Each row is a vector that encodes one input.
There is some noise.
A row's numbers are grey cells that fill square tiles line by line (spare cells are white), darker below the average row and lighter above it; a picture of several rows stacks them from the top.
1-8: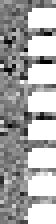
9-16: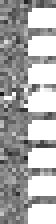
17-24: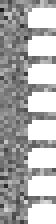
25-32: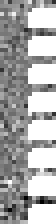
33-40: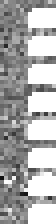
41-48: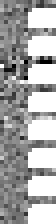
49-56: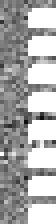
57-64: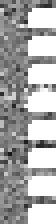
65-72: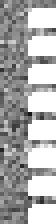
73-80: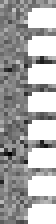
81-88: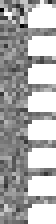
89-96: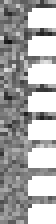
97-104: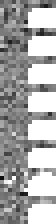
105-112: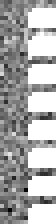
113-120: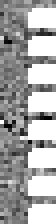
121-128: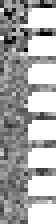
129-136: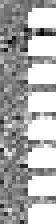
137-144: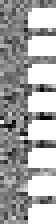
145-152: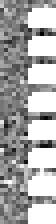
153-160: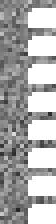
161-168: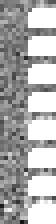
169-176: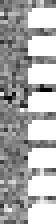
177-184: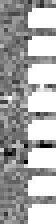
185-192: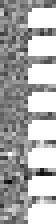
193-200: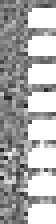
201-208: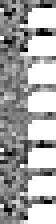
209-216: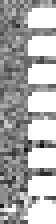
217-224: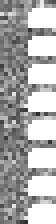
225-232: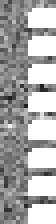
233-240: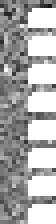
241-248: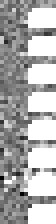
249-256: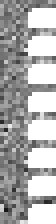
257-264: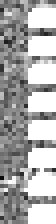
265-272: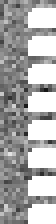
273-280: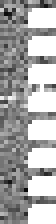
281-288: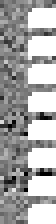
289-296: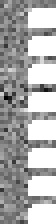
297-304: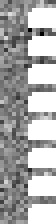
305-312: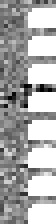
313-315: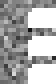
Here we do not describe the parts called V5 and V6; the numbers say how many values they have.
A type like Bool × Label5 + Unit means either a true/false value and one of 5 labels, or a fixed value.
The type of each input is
(Line14 + V6) × V5 + List2(Line11).
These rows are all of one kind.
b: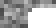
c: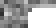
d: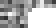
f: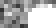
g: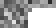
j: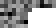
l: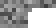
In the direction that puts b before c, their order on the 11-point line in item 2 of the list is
f, l, d, b, c, g, j.
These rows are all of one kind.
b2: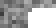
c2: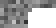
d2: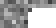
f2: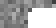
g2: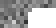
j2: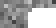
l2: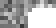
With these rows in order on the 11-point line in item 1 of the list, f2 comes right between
b2 and d2.
